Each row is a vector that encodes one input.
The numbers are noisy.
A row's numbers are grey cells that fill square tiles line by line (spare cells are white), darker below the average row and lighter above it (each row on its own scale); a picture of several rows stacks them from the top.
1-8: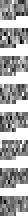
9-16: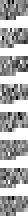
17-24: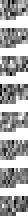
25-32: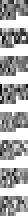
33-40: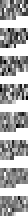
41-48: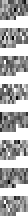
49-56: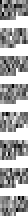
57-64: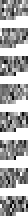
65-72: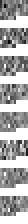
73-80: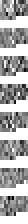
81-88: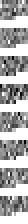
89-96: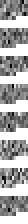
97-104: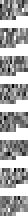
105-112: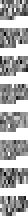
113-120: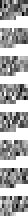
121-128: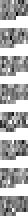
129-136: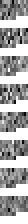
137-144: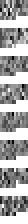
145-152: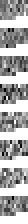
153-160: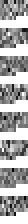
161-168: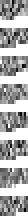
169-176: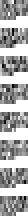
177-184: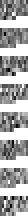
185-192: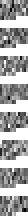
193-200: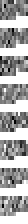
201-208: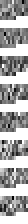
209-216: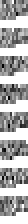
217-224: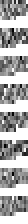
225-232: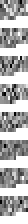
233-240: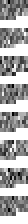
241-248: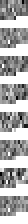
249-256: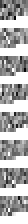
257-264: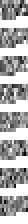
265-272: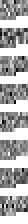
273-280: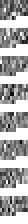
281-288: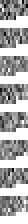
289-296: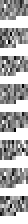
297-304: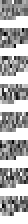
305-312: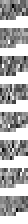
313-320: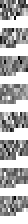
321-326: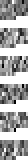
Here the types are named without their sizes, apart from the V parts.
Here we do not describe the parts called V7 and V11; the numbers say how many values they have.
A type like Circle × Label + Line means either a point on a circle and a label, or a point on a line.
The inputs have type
(Bool × V11 + Unit) × Line × V7.
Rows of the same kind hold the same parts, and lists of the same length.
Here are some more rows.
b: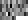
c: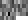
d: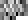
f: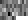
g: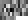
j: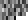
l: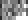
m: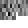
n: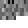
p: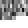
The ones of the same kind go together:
b, c, d, f, g, j, l, m
n, p

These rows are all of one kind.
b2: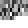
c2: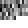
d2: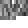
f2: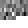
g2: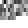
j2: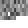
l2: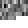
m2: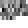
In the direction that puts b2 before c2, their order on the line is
j2, g2, b2, m2, f2, l2, d2, c2.
